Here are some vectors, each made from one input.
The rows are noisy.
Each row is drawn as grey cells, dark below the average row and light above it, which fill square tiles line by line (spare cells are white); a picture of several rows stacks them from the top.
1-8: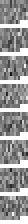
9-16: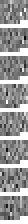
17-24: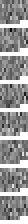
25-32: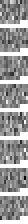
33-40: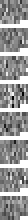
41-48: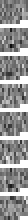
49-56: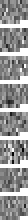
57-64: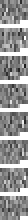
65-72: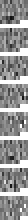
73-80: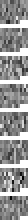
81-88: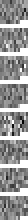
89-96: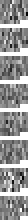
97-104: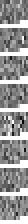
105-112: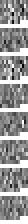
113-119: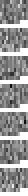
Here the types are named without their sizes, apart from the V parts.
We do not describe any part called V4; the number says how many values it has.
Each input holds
a point on a line, together with a list of items, each either a point on each of two lines, or a value of V4.
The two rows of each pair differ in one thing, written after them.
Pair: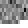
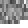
the place on one of the two lines in item 1 of the list
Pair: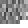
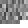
the value of V4 in item 2 of the list
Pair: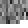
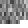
the place on one of the two lines in item 1 of the list
